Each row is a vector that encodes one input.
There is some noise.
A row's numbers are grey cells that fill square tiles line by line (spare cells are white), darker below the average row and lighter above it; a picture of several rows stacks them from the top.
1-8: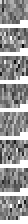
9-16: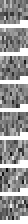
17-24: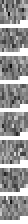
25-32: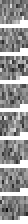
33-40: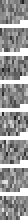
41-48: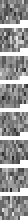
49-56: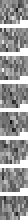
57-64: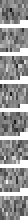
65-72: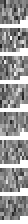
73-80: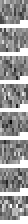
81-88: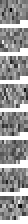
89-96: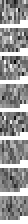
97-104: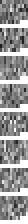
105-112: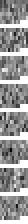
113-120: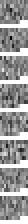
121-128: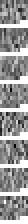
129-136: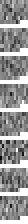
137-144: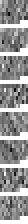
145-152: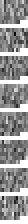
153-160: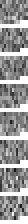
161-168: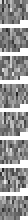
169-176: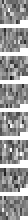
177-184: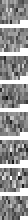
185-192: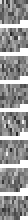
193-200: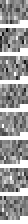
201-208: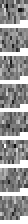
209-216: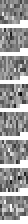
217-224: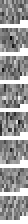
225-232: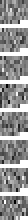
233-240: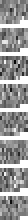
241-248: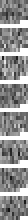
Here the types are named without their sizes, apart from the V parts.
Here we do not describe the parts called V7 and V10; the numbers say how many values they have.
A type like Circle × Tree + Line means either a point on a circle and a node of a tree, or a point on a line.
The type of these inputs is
Bool × Bool × Bool × Bool × V10 + Tree × V7.
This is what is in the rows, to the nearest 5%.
About 25% of them hold a node of a tree and a value of V7. The rest hold four true/false values and a value of V10.
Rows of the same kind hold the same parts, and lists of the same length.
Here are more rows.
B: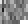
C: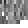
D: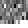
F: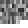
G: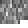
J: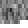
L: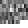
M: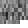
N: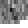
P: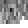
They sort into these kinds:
B, C, G, J, M, N, P
D, F, L

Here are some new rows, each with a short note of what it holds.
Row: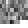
four true/false values and a value of V10
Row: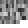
a node of a tree and a value of V7
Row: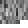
four true/false values and a value of V10
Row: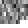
a node of a tree and a value of V7
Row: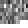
a node of a tree and a value of V7
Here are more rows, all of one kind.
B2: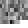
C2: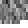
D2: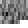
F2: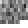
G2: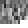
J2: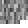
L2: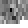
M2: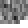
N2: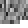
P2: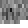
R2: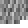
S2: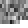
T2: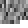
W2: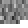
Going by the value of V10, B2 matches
D2, N2, S2 and T2.
